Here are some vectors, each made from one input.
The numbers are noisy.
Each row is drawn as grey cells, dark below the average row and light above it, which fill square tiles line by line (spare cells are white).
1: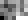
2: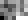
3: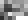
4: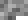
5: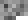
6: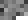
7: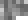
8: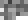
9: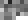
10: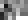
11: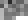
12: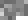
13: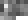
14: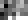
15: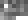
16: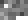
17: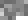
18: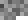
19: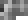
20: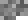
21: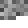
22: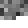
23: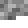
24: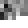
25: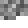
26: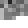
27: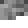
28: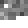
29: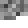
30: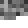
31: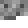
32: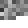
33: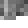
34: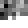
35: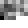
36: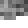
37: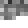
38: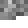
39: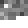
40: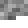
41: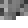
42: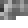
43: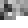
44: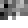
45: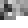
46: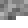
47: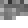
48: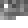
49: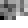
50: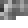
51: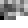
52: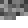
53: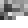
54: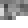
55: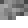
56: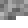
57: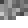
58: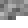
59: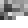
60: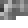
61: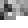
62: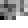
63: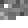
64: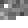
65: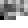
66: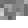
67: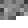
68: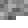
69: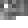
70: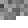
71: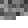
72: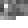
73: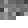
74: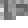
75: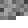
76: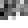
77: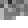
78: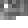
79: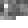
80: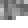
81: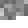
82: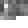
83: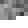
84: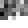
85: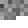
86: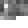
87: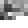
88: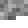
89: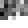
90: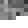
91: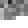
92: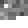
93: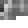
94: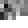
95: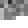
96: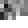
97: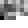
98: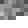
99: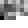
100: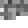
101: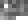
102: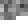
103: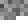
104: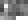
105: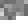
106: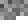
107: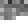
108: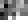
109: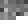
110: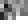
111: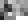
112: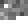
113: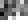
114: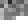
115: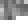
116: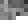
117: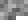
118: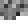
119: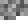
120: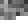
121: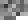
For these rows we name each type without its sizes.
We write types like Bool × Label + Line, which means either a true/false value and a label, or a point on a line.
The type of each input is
Bool × Bool × Bool × (Tree + Unit) + Line.
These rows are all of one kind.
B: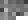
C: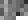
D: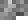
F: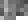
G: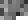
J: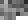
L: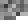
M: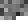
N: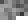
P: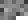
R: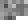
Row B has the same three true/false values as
C, F, G and M.
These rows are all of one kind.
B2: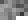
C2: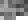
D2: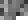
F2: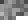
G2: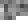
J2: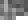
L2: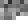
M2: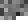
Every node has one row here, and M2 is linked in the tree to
D2.
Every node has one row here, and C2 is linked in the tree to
B2.
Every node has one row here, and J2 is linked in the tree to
B2.
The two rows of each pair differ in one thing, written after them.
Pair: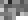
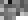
the node of the tree
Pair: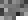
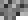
one of the three true/false values
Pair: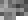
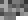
the node of the tree
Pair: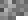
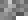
the node of the tree
